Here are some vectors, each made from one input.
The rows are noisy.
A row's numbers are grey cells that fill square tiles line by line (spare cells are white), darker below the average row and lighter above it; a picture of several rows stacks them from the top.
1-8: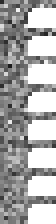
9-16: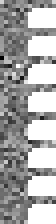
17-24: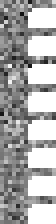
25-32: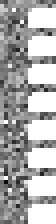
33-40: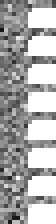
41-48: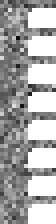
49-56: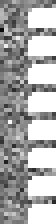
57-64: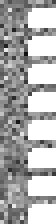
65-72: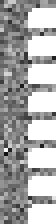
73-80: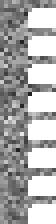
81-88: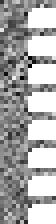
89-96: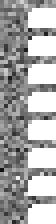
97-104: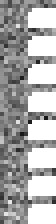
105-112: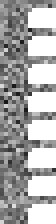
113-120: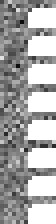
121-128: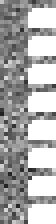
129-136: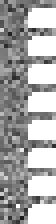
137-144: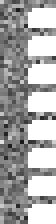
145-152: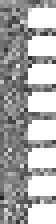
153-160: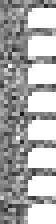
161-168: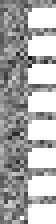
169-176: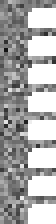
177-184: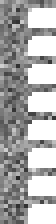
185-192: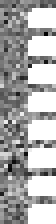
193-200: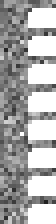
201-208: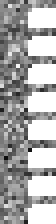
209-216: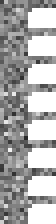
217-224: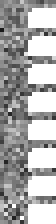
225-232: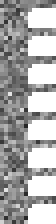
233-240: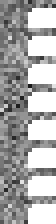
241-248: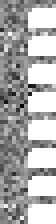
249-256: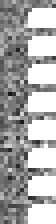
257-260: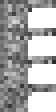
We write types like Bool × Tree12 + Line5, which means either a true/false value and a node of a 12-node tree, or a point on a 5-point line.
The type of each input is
(Bool × Bool × Bool + Unit) × Line9.
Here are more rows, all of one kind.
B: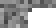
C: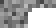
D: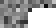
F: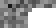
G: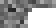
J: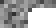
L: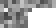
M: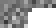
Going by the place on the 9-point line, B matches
C and J.
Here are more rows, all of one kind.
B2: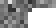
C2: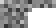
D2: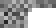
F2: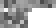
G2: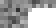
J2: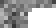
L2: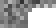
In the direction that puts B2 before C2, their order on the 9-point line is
D2, J2, B2, L2, G2, C2, F2.
